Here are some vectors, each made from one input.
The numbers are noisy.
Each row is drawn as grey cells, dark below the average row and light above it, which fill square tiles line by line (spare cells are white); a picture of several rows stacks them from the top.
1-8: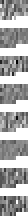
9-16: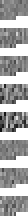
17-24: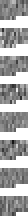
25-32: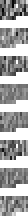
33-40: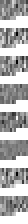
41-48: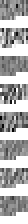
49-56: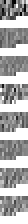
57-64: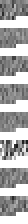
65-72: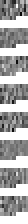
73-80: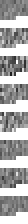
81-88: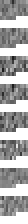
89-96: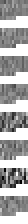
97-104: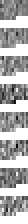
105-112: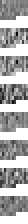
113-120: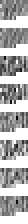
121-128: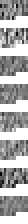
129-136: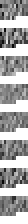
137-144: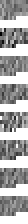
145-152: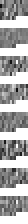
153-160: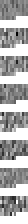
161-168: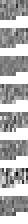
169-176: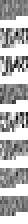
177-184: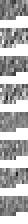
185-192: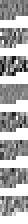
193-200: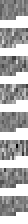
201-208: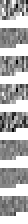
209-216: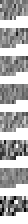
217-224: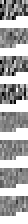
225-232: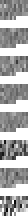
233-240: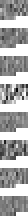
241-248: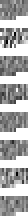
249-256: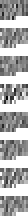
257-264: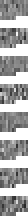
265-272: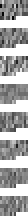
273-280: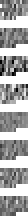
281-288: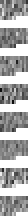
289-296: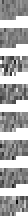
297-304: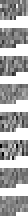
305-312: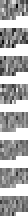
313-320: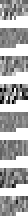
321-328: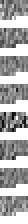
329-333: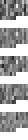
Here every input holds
a list of up to two points on a 15-point line.
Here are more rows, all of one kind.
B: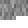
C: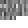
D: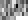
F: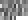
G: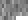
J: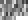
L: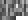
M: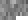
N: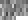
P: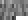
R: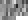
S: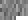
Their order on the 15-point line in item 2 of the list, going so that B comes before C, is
D, P, M, R, G, L, N, F, B, C, S, J.
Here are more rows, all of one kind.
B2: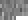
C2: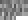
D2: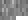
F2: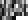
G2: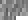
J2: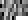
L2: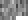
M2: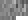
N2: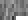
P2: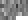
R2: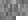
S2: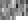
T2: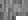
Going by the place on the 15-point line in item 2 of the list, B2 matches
C2, M2, S2 and T2.
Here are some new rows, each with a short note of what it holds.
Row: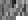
a list of one item
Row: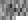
the empty list
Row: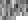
a list of two items
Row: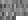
a list of two items
